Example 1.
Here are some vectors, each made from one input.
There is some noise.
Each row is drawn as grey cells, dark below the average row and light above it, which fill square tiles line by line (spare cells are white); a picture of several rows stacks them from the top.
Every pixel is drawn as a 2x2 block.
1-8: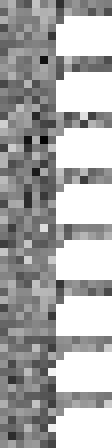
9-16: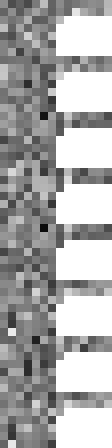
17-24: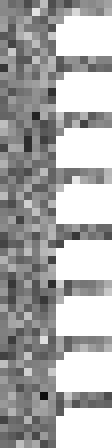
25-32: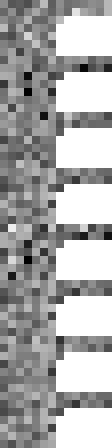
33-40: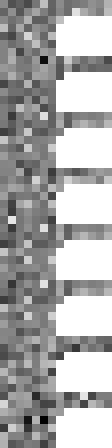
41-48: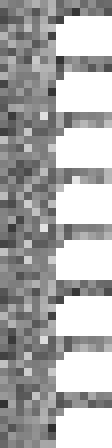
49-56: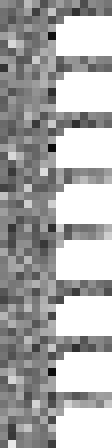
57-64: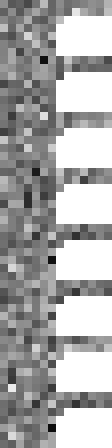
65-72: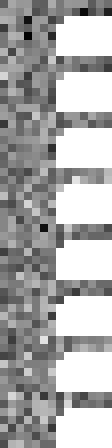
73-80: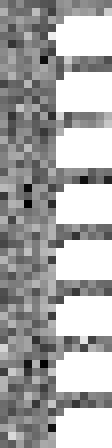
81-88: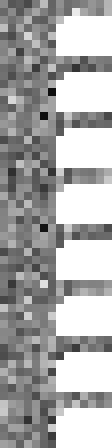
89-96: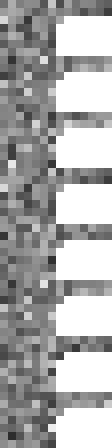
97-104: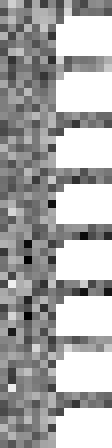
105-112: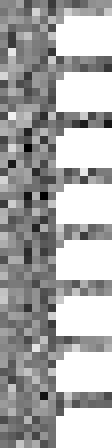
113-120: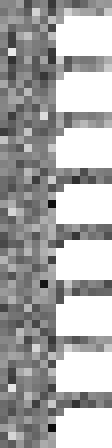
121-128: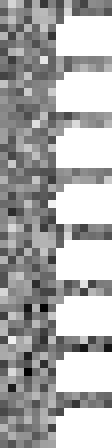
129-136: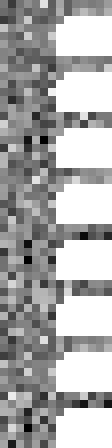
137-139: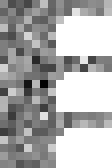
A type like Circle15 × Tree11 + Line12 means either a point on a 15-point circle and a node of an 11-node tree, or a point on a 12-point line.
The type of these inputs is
Bool × Line9.
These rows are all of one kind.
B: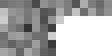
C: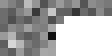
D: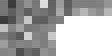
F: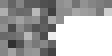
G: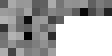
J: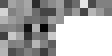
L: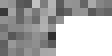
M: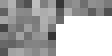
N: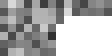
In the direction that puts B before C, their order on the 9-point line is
J, G, B, F, N, M, L, D, C.
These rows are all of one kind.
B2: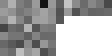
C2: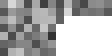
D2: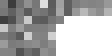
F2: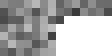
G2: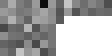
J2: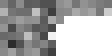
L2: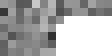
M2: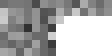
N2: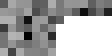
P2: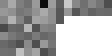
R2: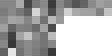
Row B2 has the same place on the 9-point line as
G2, J2 and P2.
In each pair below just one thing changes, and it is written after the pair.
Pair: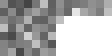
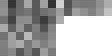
the place on the 9-point line
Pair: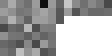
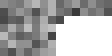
the place on the 9-point line
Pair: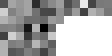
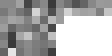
the place on the 9-point line
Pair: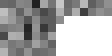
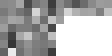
the place on the 9-point line
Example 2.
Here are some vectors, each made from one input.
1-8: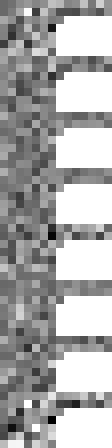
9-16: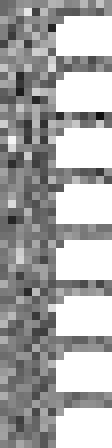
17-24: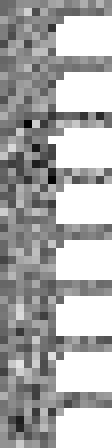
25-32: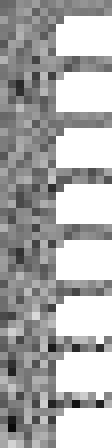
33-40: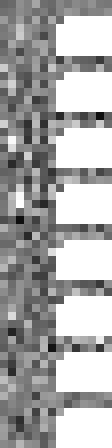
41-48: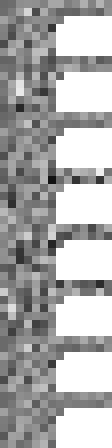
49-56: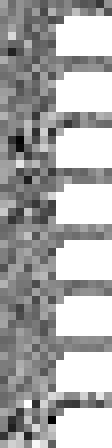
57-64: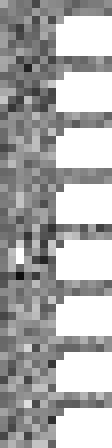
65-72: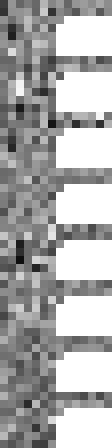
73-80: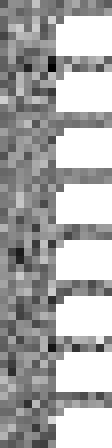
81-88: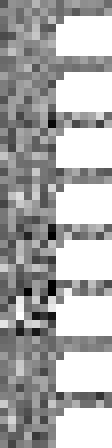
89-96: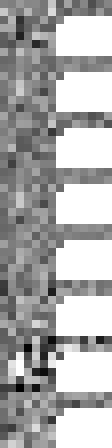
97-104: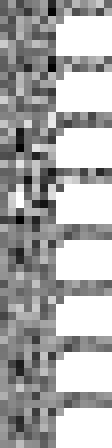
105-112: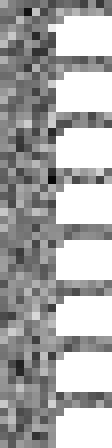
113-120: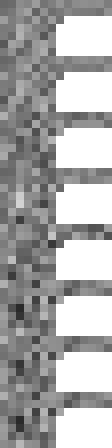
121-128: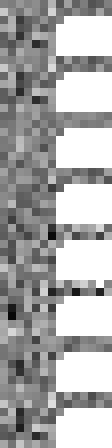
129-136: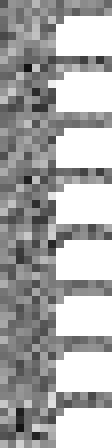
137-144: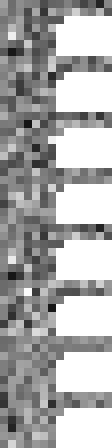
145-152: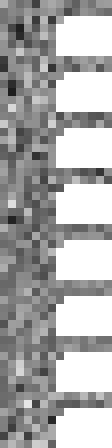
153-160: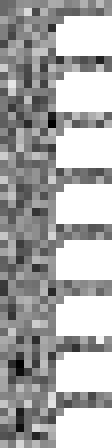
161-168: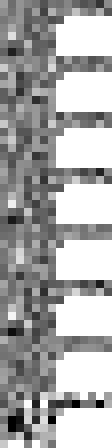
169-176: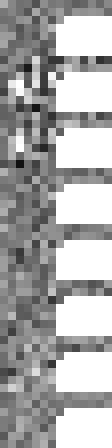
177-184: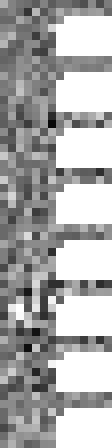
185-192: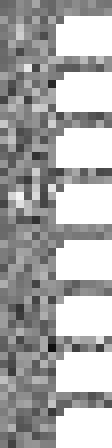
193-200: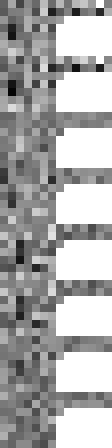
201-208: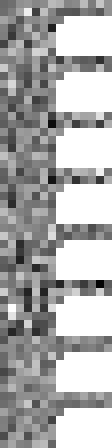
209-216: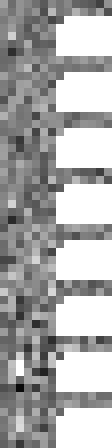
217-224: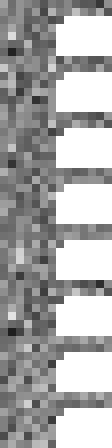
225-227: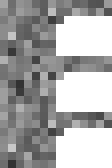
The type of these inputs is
Bool × Line4.
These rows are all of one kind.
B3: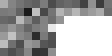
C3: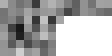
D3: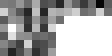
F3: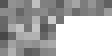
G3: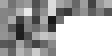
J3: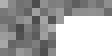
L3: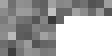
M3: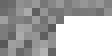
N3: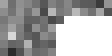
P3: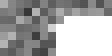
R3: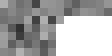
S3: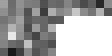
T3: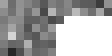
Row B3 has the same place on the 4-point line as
C3, J3, P3 and R3.
